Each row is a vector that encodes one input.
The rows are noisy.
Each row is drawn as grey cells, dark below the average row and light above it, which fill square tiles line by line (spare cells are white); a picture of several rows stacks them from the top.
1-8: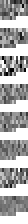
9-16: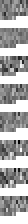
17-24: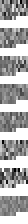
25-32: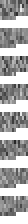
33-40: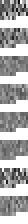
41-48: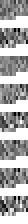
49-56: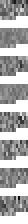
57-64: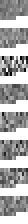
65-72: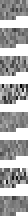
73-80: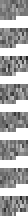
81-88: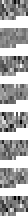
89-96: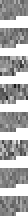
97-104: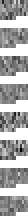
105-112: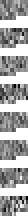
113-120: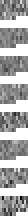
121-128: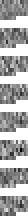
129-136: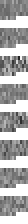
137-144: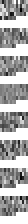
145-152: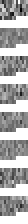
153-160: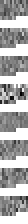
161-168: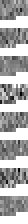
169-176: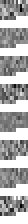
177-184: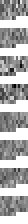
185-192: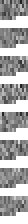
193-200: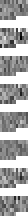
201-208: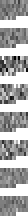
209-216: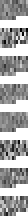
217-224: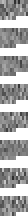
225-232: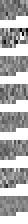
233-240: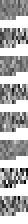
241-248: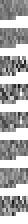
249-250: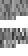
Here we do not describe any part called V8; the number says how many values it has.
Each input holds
a list of up to three items, each a true/false value and a value of V8.
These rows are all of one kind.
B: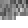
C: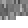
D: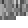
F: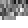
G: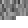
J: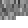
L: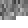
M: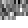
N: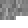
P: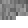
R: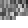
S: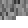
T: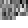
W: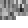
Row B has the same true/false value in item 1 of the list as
C, J and M.
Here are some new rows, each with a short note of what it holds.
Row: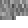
a list of three items
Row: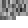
the empty list
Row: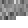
a list of two items
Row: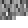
a list of three items
